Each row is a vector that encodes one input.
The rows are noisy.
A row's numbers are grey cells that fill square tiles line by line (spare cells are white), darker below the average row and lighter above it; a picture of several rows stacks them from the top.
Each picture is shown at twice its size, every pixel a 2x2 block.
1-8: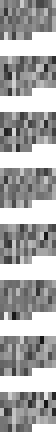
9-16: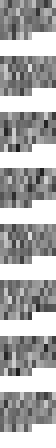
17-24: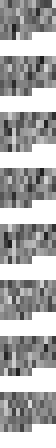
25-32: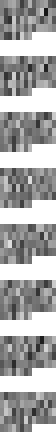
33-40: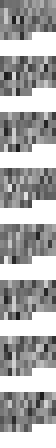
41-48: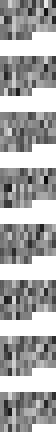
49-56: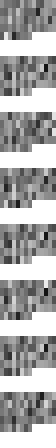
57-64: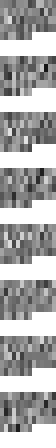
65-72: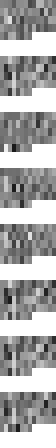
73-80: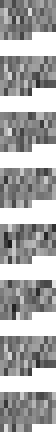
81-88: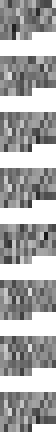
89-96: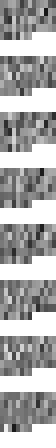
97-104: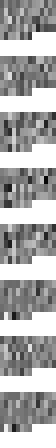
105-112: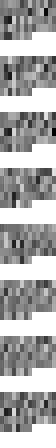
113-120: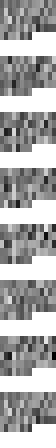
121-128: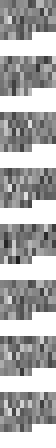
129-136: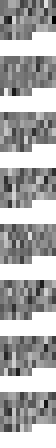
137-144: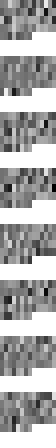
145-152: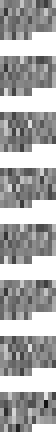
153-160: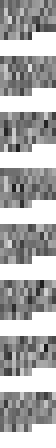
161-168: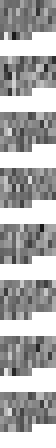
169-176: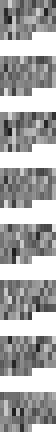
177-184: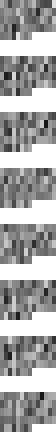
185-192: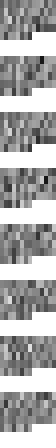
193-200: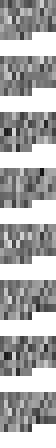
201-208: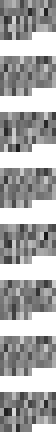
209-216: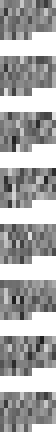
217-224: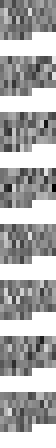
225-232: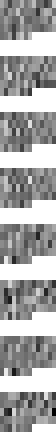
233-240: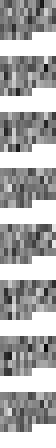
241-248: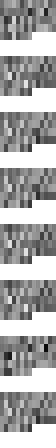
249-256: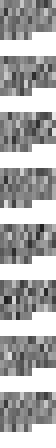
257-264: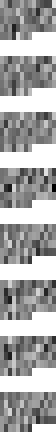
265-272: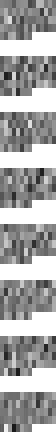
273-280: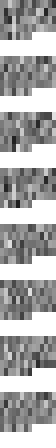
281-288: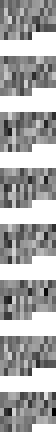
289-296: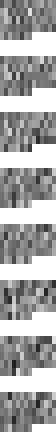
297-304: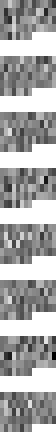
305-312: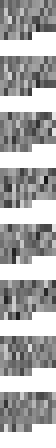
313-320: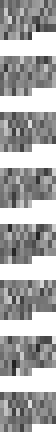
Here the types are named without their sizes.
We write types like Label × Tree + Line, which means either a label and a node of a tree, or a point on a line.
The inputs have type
Bool × Circle + Tree.
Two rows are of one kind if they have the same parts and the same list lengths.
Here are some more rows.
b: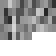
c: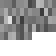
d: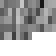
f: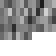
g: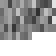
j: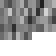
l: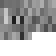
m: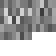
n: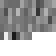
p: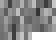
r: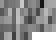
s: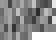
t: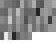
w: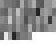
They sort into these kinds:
b, d, f, g, j, n, p, r, s, t, w
c, l, m

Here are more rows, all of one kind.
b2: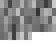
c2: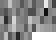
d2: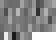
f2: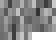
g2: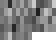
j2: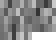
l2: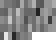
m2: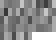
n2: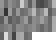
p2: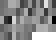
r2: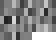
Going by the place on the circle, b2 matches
f2 and j2.
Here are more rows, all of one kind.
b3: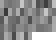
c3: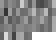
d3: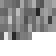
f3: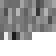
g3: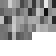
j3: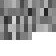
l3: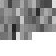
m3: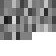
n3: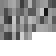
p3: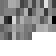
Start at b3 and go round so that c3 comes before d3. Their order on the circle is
b3, c3, f3, d3, g3, p3, m3, j3, l3, n3.
